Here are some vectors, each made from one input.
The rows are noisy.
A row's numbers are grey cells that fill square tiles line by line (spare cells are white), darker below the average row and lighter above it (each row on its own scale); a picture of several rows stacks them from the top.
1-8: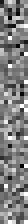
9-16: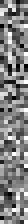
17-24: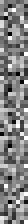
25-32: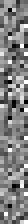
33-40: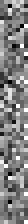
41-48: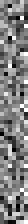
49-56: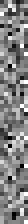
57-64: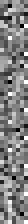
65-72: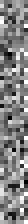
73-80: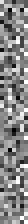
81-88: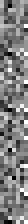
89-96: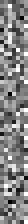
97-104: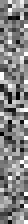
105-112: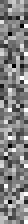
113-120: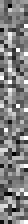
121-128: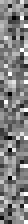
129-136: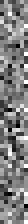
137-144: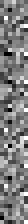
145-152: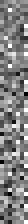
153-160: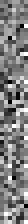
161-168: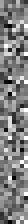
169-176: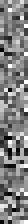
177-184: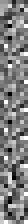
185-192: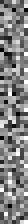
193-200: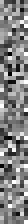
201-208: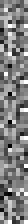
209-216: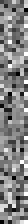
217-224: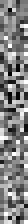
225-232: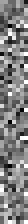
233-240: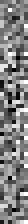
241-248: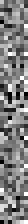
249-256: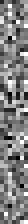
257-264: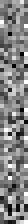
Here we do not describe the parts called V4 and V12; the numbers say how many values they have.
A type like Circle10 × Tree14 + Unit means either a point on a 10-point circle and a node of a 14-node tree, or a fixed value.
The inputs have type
Bool × Bool × Bool × Bool + Line7 + V4 × V12.
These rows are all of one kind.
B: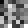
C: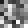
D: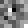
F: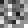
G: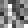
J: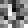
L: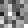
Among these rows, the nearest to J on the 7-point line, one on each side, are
D and G.
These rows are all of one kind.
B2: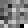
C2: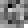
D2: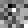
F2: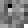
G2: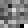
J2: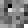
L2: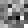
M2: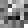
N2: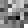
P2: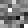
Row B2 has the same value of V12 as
D2 and G2.
